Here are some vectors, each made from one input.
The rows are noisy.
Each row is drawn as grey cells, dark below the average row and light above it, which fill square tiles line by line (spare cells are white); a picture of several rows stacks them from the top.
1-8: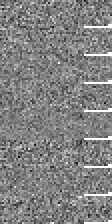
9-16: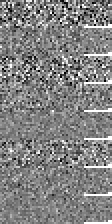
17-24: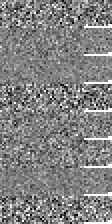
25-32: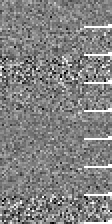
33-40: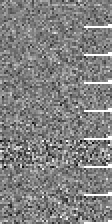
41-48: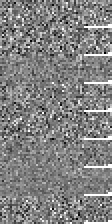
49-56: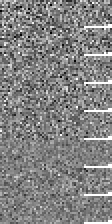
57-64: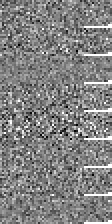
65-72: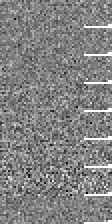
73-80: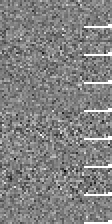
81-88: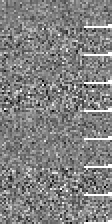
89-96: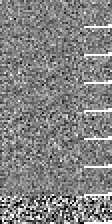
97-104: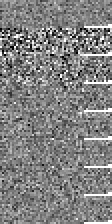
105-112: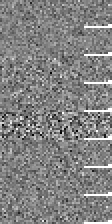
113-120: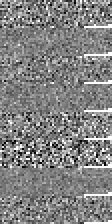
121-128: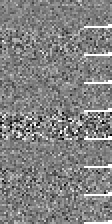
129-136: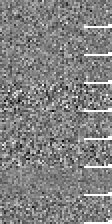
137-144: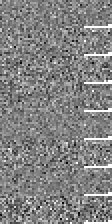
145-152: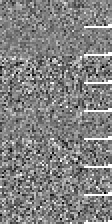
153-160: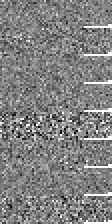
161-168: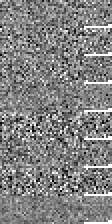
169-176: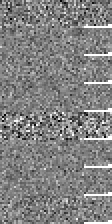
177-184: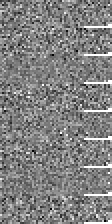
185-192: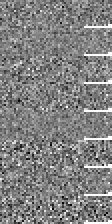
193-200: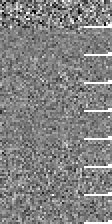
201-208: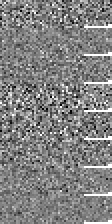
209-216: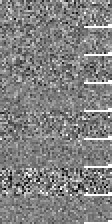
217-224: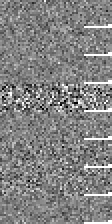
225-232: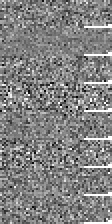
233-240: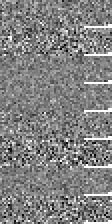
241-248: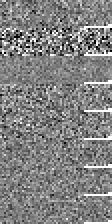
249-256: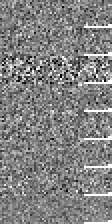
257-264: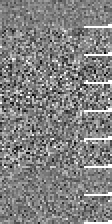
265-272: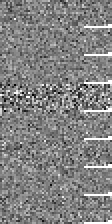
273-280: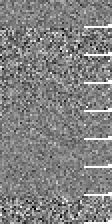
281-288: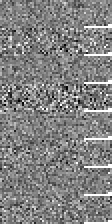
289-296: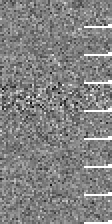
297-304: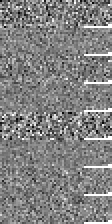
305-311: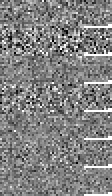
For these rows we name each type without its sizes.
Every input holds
a point on a line and a node of each of three trees, together with either a fixed value, or a node of a tree.
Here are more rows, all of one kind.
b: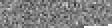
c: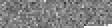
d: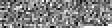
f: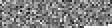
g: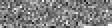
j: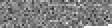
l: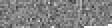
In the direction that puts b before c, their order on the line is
d, f, g, l, j, b, c.
